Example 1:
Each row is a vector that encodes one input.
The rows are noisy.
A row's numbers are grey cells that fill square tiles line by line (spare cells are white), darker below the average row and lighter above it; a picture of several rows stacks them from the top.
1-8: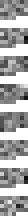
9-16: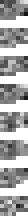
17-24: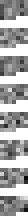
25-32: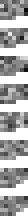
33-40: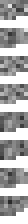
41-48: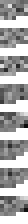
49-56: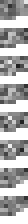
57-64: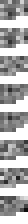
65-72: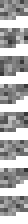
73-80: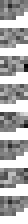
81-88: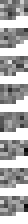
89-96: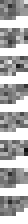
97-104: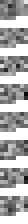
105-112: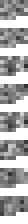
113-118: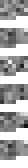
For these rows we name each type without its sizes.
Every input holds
either a point on a line, or three true/false values.
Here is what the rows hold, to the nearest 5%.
About 30% of them hold a point on a line. The rest hold three true/false values.
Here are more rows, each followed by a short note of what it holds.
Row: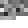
a point on a line
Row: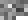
a point on a line
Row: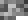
three true/false values
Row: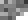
three true/false values
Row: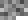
a point on a line
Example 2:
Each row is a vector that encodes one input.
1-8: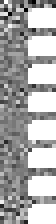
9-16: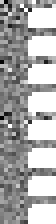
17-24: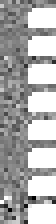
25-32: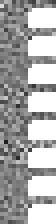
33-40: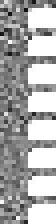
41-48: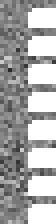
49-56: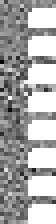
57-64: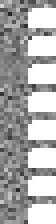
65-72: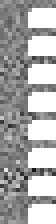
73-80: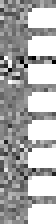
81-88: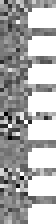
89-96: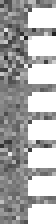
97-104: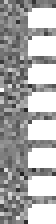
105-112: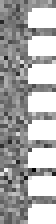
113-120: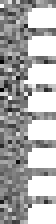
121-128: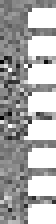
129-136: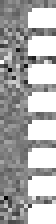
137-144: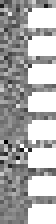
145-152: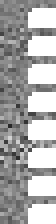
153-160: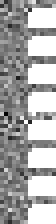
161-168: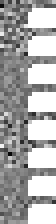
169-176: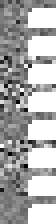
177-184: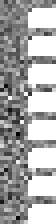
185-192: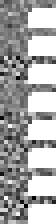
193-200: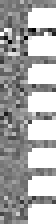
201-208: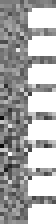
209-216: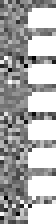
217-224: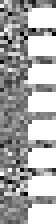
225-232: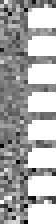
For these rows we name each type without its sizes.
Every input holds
a list of points on a circle.
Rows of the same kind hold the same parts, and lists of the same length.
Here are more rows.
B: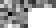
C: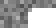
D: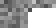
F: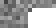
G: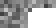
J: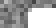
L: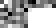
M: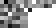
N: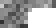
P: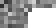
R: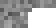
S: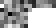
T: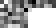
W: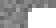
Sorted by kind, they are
B, D, F, G, L, M, R, S, T
C, J, P, W
N

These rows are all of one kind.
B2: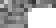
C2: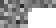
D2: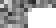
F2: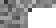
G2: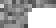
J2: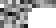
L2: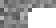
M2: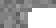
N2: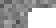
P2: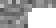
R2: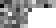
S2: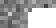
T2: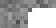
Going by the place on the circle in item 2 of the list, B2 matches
G2, L2 and M2.
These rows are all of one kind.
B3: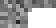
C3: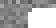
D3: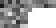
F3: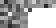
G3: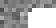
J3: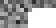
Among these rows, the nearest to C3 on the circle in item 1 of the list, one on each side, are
F3 and J3.
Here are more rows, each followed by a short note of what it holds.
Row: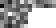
a list of one item
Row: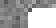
a list of two items
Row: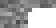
a list of two items
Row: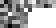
a list of one item
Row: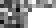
the empty list
